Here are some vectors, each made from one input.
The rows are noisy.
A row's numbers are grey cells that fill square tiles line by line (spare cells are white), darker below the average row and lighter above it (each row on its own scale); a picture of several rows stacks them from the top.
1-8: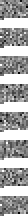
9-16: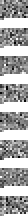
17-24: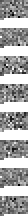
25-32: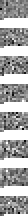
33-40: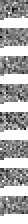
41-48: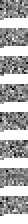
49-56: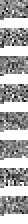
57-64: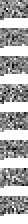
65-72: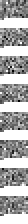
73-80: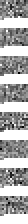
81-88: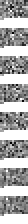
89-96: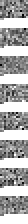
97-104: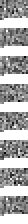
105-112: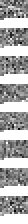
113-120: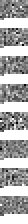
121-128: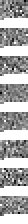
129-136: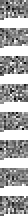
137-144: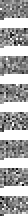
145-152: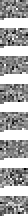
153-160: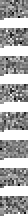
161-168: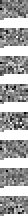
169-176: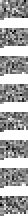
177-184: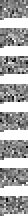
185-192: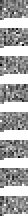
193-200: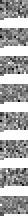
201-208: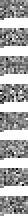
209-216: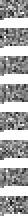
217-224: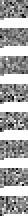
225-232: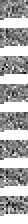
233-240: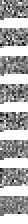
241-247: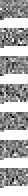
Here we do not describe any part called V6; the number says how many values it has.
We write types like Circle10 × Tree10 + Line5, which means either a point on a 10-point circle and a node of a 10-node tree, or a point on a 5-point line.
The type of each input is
List3(Bool × V6).
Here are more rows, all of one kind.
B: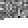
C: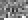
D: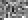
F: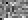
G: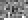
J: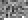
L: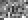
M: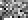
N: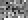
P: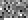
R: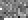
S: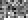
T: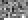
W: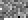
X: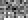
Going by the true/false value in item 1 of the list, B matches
M, P, R and W.
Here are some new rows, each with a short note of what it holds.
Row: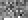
a list of one item
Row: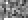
a list of one item
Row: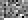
the empty list
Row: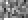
a list of one item
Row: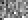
a list of three items
